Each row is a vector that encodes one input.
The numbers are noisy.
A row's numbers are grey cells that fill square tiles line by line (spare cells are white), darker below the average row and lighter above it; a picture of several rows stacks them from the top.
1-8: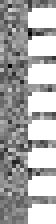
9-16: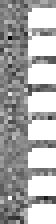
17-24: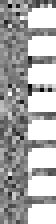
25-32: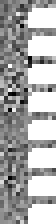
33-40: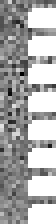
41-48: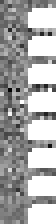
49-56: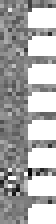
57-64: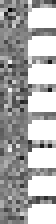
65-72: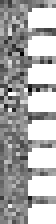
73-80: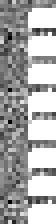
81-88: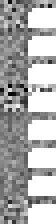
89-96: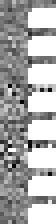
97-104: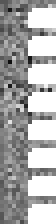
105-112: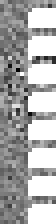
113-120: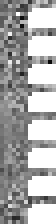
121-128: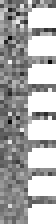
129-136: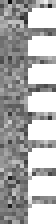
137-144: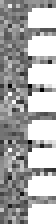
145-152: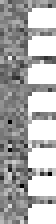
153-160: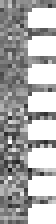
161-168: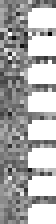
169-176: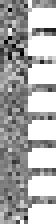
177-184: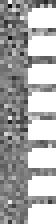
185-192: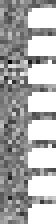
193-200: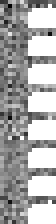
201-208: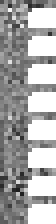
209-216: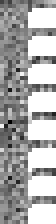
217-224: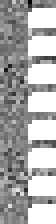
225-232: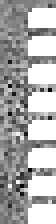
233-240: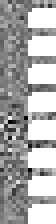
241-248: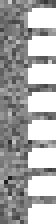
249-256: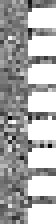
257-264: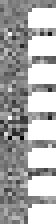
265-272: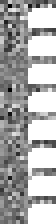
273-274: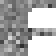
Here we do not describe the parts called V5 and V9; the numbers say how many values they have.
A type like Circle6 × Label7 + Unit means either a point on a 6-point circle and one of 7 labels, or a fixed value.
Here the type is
(Bool × (Line6 + V9) + V5) × Line6.
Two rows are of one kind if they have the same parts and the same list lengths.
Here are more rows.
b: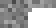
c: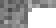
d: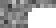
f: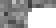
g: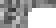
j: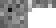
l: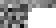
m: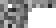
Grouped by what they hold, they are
b, c, m
d, f, g, l
j

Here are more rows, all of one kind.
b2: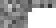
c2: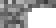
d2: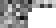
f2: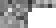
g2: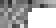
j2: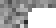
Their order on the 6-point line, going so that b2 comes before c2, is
b2, c2, j2, f2, d2, g2.
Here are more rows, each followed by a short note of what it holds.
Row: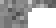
a point on a 6-point line, a true/false value and a value of V9
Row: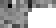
a point on a 6-point line and a value of V5
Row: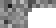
a point on a 6-point line and a value of V5
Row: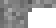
a point on each of two 6-point lines and a true/false value
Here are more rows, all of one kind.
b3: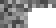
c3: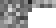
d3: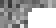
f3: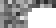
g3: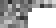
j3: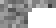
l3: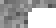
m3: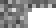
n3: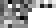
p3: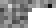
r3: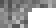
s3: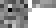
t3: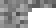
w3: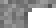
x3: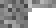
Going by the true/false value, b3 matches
d3, p3, r3 and w3.
